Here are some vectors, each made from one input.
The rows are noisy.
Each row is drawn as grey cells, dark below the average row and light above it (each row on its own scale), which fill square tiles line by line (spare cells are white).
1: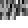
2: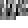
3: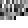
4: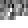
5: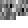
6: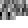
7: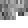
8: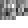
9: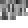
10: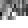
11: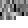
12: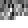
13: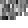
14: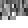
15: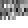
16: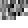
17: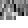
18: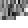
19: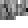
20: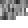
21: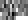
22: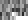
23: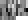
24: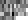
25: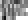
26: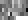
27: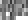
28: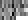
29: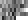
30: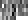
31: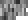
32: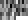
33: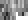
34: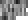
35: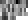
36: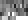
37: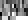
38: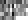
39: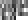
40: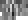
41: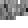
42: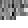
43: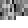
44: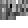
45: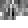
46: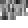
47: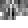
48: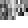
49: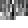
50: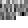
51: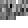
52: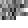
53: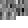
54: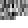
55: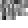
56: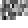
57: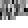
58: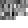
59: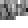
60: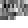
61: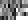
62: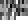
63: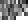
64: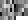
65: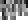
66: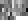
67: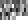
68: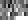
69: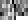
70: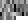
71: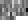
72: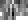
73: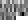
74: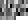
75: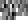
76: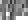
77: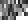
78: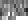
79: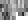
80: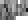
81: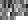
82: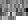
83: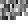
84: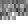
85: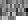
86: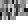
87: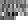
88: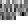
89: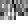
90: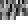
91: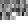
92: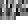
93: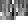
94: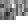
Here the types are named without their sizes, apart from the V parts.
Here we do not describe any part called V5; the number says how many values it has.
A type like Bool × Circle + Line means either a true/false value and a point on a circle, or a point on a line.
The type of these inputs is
(Label + Line) × V5.
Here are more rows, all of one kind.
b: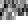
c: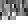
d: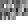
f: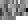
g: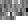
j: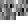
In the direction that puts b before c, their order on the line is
b, c, d, f, g, j.
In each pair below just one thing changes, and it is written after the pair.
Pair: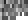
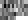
the label
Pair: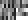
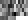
the value of V5
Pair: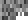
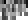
the value of V5
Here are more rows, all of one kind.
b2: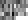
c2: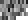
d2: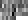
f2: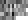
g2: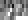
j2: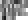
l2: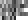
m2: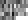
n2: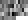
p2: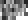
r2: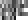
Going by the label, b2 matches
f2, g2, m2 and n2.
